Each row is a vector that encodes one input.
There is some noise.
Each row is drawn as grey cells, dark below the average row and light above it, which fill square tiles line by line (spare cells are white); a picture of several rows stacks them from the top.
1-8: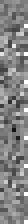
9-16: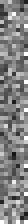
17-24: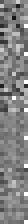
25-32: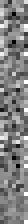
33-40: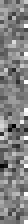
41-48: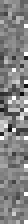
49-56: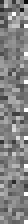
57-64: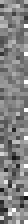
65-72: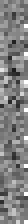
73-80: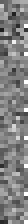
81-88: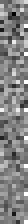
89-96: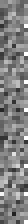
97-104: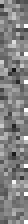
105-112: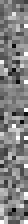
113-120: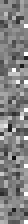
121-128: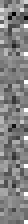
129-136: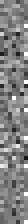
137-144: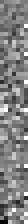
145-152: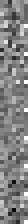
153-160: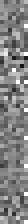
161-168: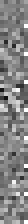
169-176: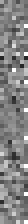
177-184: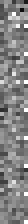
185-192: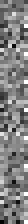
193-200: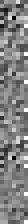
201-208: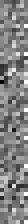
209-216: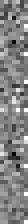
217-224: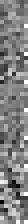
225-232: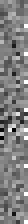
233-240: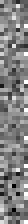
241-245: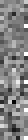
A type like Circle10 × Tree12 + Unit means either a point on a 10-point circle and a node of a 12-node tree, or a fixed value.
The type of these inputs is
Line13.
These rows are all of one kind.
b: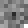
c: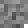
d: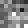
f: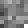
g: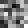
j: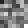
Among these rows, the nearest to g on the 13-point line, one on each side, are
d and j.
